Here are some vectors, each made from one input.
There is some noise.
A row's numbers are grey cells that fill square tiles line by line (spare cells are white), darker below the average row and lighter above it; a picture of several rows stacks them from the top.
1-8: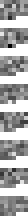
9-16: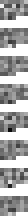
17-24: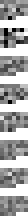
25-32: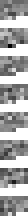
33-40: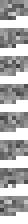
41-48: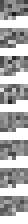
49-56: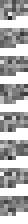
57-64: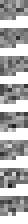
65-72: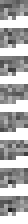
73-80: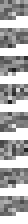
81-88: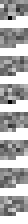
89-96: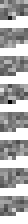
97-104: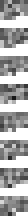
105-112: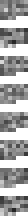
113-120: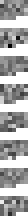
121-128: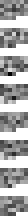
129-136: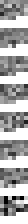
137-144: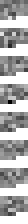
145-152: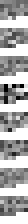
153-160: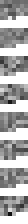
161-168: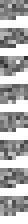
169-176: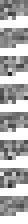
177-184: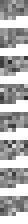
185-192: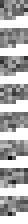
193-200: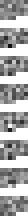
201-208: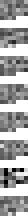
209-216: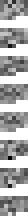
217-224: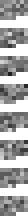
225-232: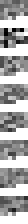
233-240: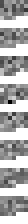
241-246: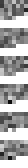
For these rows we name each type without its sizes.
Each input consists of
a list of points on a line.
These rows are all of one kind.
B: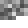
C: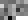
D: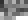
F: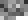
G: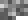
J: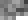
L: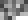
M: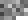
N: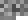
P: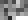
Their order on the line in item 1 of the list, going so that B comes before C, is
P, L, D, F, J, N, M, B, G, C.
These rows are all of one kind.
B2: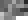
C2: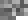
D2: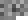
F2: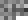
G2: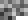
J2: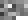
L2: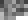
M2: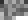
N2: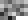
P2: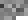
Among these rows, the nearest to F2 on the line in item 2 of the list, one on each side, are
D2 and J2.
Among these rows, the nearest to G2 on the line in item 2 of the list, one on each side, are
C2 and N2.
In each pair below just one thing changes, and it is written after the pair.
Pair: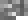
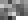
the place on the line in item 1 of the list
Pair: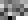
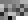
the place on the line in item 2 of the list
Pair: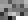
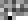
the place on the line in item 1 of the list
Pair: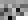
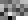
the place on the line in item 2 of the list
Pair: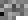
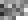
the place on the line in item 2 of the list
